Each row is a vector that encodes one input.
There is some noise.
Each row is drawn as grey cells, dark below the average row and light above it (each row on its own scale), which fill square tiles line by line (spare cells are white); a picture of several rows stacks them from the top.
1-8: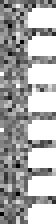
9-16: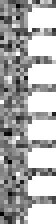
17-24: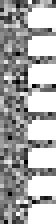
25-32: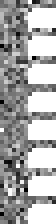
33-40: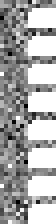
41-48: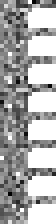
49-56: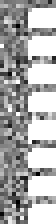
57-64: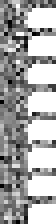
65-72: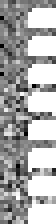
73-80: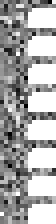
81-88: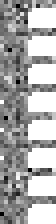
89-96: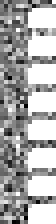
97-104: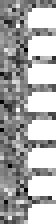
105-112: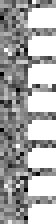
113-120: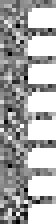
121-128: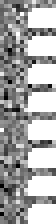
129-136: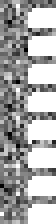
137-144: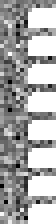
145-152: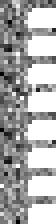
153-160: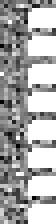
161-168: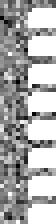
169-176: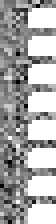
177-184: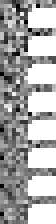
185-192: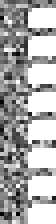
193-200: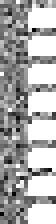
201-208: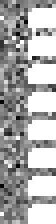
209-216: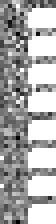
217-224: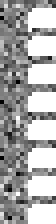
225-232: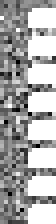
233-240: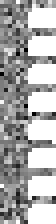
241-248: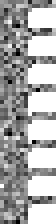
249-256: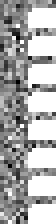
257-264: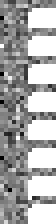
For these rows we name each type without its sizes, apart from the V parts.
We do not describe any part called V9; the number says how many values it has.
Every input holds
a list of items, each a true/false value and a value of V9.
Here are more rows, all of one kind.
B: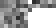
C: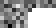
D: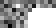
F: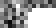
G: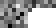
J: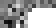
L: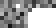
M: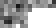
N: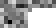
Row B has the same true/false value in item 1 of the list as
M and N.
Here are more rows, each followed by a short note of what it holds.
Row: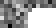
a list of one item
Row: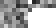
a list of one item
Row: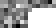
a list of two items
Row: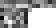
a list of two items
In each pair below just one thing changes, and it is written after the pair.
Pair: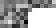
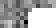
the true/false value in item 1 of the list
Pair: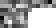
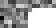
the value of V9 in item 2 of the list
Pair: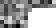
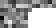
the value of V9 in item 1 of the list
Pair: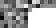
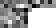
the value of V9 in item 1 of the list
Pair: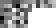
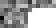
the true/false value in item 1 of the list
